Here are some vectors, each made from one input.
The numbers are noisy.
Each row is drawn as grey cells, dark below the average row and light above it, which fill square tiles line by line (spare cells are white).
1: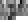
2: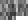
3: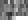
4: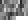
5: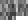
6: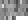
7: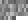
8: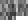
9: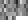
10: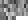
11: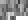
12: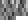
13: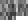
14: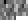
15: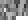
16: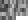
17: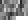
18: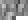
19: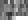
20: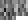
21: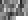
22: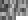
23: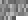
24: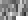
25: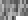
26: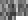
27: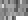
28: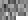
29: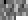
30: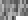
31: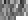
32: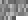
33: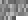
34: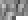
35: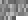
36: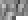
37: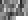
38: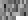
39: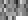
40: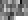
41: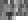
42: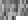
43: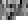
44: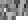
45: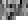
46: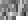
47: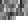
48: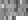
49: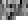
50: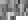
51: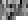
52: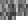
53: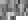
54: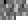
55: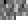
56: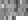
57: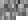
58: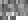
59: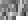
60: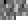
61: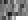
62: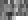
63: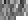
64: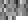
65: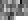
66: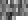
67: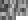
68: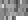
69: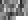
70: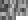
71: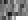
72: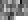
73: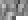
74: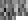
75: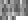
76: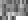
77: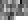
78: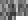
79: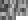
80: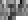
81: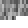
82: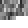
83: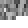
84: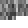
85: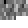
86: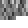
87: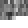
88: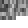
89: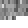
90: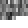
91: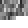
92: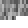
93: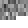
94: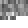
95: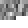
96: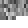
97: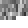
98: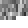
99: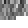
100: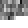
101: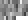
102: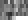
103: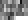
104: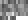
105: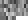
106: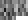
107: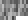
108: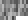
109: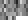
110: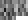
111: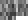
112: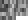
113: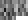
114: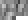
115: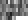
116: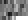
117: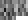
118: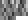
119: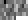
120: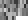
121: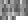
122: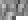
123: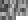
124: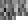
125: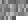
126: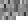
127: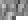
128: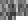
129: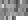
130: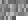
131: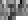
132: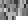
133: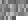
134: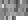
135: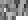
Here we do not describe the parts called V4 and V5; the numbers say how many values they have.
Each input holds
either a point on a 6-point circle and a true/false value, or a fixed value, or a value of V4 and a value of V5.
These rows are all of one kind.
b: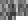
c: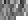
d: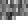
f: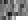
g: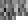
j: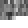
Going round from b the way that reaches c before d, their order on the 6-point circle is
b, g, c, f, j, d.
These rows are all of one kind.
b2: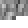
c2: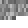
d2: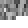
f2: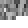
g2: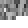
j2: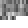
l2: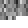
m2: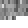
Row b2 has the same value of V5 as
c2 and m2.
